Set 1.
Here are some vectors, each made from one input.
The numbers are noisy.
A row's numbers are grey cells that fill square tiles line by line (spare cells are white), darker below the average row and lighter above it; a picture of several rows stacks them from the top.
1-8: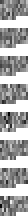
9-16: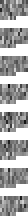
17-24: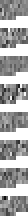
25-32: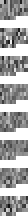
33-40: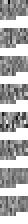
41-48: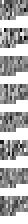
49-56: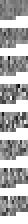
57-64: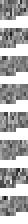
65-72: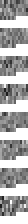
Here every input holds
a node of a 9-node tree.
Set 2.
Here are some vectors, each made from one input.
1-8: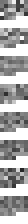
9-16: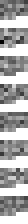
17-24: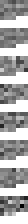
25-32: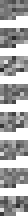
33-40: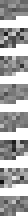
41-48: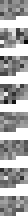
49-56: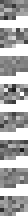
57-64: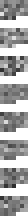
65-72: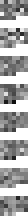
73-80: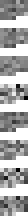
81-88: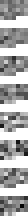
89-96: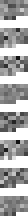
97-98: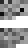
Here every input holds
a point on a 12-point line.
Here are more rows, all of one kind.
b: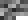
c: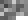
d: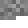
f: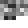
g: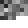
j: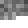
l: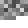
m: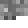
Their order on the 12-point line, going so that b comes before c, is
j, l, b, d, m, f, c, g.
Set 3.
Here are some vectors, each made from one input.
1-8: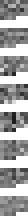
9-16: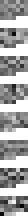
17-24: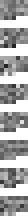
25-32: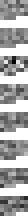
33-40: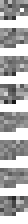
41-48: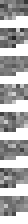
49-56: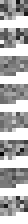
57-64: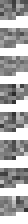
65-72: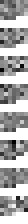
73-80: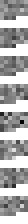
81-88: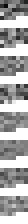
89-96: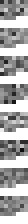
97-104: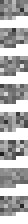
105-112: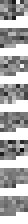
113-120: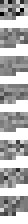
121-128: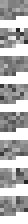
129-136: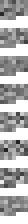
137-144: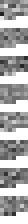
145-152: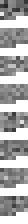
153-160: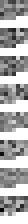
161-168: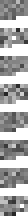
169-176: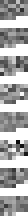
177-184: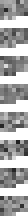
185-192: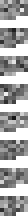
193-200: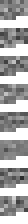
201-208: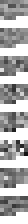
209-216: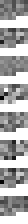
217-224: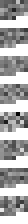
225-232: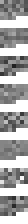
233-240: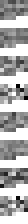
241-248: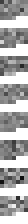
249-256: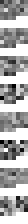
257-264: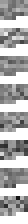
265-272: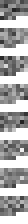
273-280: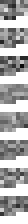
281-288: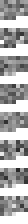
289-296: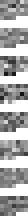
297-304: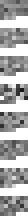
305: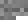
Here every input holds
a point on a 12-point line.
